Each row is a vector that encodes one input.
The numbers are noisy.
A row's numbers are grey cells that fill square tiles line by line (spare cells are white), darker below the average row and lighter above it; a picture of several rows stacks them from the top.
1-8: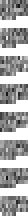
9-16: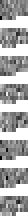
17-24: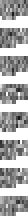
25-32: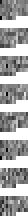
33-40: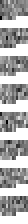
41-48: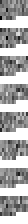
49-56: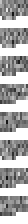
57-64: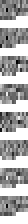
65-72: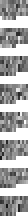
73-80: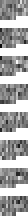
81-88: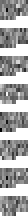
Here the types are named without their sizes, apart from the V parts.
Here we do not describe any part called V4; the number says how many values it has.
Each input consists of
a label, together with either a fixed value, or a true/false value and a value of V4.
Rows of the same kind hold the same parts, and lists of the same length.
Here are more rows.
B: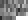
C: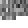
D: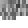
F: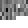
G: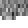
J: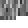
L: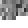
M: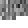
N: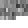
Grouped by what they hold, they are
B, F, J
C, D, G, L, M, N

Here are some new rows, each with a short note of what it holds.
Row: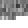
a label
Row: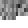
a label
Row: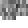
a label
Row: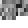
a label
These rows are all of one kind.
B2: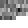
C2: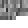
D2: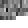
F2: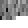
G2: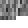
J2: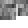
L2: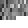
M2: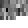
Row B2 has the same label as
C2 and D2.
